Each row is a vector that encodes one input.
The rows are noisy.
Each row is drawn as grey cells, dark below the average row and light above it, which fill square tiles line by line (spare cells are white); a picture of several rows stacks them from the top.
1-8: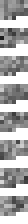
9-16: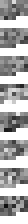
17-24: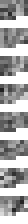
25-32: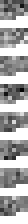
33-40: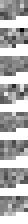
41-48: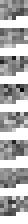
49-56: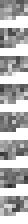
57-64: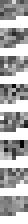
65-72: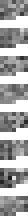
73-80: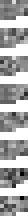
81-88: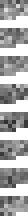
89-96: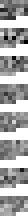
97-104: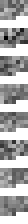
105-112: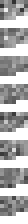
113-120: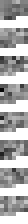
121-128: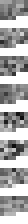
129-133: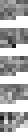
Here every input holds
a list of up to two points on a 4-point line.
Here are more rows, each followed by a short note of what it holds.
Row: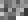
a list of two items
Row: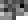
the empty list
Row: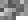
a list of one item
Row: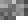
a list of two items
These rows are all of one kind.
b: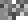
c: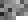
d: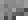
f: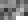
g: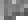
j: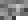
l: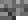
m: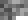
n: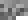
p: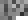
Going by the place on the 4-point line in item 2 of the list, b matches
l, m and p.
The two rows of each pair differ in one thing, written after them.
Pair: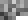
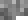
the place on the 4-point line in item 2 of the list
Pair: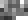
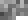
the place on the 4-point line in item 1 of the list
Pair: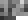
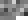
the place on the 4-point line in item 2 of the list
